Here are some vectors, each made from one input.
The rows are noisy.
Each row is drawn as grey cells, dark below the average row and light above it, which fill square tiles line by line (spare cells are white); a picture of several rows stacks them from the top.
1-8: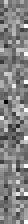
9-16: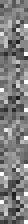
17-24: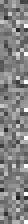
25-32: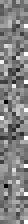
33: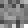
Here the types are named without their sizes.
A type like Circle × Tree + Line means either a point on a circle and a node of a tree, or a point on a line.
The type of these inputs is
Bool × Bool × Bool + Unit.
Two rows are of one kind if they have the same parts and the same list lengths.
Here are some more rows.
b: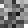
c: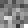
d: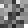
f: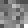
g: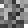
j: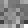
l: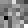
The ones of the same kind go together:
b, d, g
c, f, j, l

